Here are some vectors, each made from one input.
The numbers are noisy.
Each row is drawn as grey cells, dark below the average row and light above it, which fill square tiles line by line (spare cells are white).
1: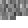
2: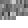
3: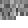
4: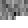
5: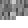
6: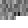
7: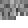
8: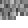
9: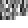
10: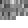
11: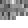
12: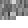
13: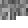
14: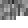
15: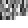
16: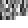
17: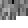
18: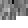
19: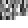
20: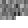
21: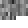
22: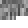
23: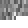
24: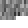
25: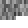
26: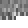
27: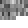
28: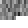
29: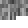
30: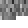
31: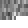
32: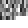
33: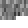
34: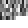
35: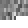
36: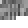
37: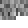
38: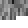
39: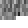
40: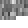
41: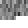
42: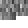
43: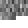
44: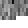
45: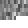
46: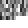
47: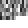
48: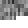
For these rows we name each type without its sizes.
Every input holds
a list of points on a line.
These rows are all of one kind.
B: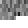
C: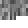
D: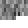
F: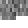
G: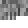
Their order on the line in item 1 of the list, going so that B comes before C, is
B, D, F, C, G.
